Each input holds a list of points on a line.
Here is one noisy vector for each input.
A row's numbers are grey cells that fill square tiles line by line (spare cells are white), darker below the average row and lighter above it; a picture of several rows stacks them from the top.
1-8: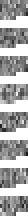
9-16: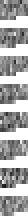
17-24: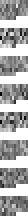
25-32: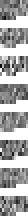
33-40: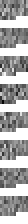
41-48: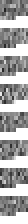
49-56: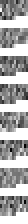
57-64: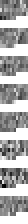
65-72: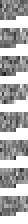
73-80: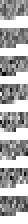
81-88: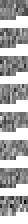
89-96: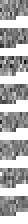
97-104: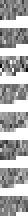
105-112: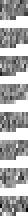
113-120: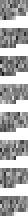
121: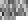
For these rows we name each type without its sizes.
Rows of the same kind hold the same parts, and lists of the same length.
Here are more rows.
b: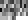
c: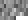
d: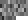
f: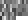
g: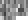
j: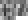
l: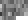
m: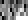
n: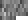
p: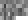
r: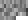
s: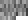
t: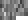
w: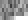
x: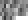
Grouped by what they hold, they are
b, m
c, g, j, l, p, r, s, w, x
d, f, n, t

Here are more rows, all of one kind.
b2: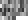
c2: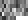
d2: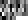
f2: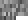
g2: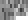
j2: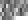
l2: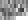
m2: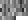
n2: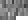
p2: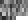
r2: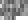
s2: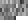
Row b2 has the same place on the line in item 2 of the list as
c2, g2, l2 and m2.
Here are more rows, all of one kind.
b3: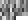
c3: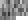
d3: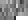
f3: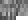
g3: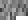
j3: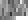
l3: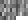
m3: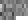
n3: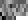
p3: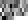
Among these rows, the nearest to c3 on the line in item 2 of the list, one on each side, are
b3 and n3.
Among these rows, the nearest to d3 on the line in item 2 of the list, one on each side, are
g3 and n3.
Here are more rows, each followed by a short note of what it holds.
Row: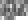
a list of two items
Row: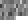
a list of one item
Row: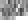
a list of two items
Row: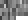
a list of one item
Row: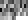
the empty list
